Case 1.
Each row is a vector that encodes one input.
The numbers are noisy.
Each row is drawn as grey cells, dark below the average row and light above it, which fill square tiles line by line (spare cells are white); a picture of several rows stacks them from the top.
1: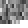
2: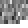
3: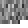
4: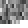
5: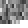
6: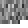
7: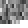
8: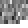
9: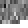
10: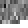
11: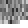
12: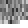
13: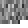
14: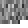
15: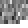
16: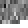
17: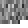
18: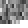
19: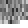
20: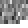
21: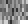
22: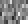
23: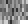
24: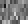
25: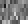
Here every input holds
one of 5 labels.
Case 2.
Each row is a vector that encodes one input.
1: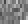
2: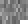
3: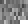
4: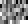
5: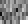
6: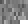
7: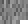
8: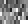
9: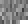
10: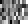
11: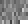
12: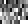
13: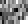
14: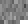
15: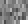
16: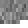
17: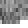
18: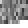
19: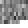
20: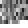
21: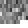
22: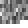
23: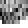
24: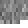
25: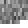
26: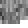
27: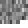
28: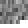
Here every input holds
three true/false values.
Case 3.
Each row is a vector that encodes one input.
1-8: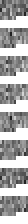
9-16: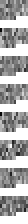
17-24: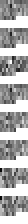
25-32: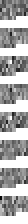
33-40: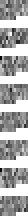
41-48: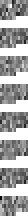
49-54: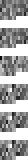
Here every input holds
a point on a 6-point line.
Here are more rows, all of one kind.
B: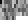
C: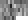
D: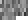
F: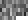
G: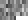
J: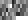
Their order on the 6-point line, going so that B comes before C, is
B, C, G, D, F, J.
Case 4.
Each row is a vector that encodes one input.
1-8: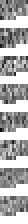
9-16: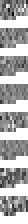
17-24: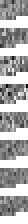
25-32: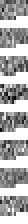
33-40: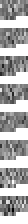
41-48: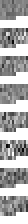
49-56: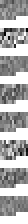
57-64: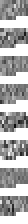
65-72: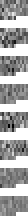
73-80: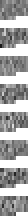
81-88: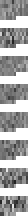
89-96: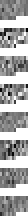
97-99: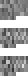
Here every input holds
a point on a 3-point line and a point on a 4-point line.
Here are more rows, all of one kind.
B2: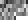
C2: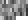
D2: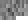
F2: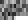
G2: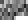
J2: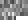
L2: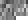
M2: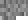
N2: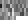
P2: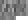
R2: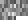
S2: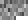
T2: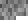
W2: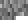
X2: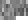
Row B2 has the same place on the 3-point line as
J2, L2, P2 and T2.
